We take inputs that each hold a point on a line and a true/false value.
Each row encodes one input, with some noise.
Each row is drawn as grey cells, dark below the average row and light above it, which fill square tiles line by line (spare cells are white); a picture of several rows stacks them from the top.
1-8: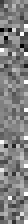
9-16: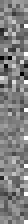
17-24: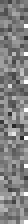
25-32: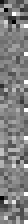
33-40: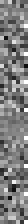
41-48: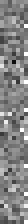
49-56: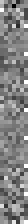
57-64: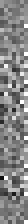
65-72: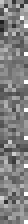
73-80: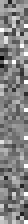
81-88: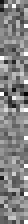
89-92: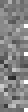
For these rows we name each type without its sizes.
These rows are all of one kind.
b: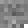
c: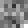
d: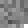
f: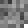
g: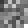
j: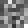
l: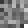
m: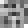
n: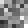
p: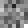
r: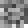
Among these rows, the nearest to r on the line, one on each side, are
d and g.
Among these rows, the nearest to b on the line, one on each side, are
j and n.
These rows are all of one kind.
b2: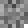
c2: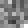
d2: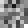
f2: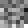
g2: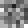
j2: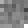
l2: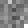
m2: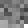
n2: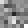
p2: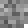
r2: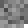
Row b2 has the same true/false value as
d2 and p2.
